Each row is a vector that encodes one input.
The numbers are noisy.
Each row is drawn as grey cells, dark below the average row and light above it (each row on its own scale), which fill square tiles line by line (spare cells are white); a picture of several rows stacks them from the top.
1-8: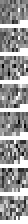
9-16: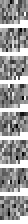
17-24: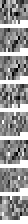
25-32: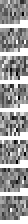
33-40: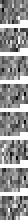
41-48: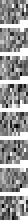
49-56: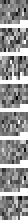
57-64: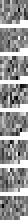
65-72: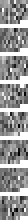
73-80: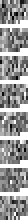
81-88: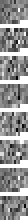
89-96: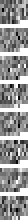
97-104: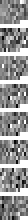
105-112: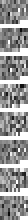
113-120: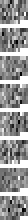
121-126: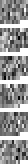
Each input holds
a point on a 5-point line, together with either a point on a 7-point line, or four true/false values.
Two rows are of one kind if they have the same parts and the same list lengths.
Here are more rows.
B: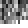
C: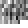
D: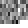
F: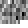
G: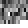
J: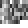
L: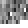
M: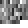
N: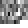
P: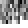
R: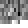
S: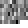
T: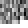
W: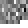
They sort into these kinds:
B, D, G, L, P, R, T
C, F, J, M, N, S, W

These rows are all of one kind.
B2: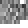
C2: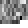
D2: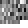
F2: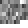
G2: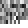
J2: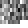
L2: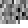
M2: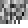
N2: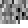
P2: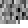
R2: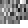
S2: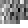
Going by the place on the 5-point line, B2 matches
D2, J2, R2 and S2.
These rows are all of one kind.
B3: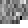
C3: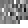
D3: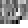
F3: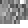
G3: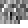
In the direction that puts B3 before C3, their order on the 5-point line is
D3, B3, F3, C3, G3.
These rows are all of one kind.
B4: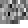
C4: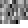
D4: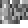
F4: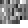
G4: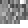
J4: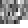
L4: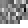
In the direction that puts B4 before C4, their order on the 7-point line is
B4, C4, D4, F4, L4, G4, J4.
